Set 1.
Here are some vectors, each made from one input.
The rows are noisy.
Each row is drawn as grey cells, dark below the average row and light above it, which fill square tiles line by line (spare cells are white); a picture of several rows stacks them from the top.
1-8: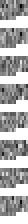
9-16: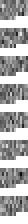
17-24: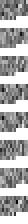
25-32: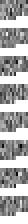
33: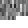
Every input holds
either a fixed value, or three true/false values.
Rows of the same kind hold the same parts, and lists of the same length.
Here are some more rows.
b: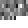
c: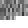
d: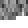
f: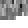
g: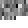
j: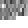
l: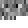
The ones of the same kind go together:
b, g, l
c, d, f, j

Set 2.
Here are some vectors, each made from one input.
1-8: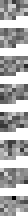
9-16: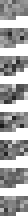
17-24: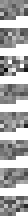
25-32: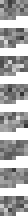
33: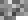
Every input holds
a point on a 6-point line.
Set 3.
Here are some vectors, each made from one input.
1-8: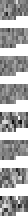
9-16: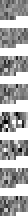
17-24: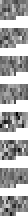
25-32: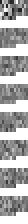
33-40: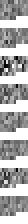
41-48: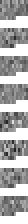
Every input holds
a point on a 5-point line.
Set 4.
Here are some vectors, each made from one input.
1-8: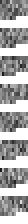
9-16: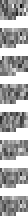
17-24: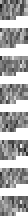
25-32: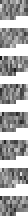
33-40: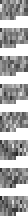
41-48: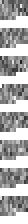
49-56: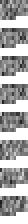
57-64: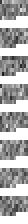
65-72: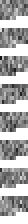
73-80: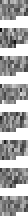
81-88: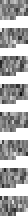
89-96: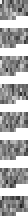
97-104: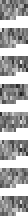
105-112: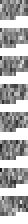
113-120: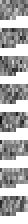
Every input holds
four true/false values.
